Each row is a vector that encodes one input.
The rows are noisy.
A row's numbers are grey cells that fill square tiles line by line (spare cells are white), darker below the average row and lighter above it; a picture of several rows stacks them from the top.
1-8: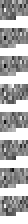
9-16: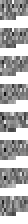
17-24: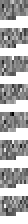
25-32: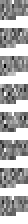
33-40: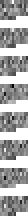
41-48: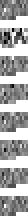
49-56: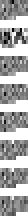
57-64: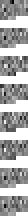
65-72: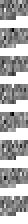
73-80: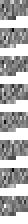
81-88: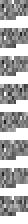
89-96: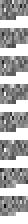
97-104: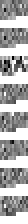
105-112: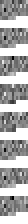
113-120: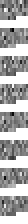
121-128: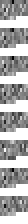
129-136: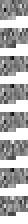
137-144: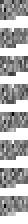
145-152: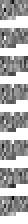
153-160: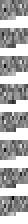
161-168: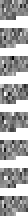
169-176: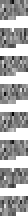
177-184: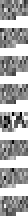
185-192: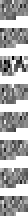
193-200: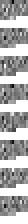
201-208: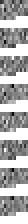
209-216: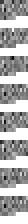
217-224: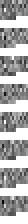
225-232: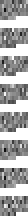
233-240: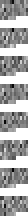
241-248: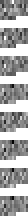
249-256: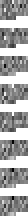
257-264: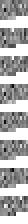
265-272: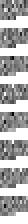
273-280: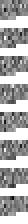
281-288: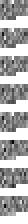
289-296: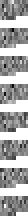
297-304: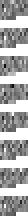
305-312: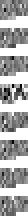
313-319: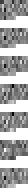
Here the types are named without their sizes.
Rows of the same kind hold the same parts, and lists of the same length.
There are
3 kinds of row.
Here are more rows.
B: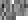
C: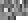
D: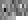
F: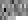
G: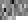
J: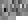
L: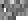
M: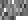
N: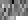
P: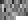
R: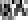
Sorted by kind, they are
B, C, L, M
D, F, G, J, N, P
R

